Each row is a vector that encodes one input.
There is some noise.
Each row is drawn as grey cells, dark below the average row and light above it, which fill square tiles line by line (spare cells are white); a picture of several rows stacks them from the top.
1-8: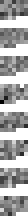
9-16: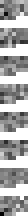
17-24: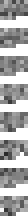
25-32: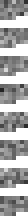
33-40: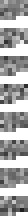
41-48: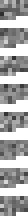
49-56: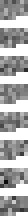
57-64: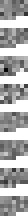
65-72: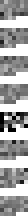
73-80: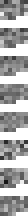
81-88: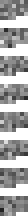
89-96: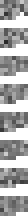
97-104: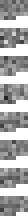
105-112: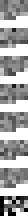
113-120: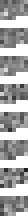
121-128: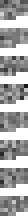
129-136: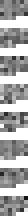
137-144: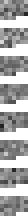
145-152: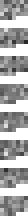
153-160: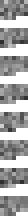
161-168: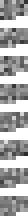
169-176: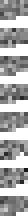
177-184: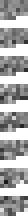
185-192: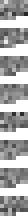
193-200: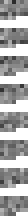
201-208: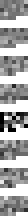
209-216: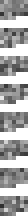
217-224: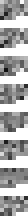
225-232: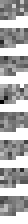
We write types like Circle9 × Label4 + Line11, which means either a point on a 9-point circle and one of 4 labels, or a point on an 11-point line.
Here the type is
Bool × Line16 × Line16 + Unit.
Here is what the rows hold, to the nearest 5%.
A few of them hold a fixed value. The rest hold a point on each of two 16-point lines and a true/false value.
